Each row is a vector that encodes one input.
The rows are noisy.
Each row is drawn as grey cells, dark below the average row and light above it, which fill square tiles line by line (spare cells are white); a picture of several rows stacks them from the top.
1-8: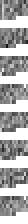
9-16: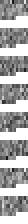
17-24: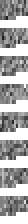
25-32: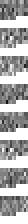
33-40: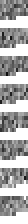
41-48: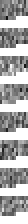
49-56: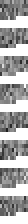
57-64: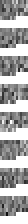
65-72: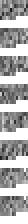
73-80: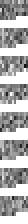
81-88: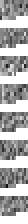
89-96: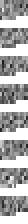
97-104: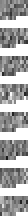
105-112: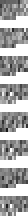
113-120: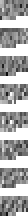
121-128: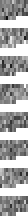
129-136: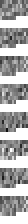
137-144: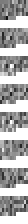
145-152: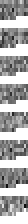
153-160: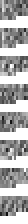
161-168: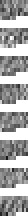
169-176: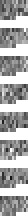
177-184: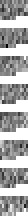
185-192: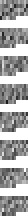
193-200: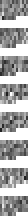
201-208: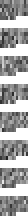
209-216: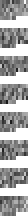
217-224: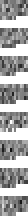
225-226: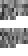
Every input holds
a point on an 8-point circle, together with either a fixed value, or a node of a 9-node tree.
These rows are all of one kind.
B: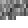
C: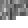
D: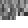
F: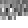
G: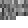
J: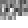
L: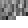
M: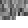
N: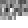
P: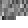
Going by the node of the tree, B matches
D, F, L and P.
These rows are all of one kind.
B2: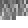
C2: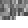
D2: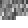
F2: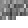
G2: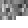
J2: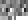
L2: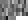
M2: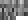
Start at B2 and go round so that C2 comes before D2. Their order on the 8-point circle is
B2, C2, L2, M2, F2, G2, J2, D2.
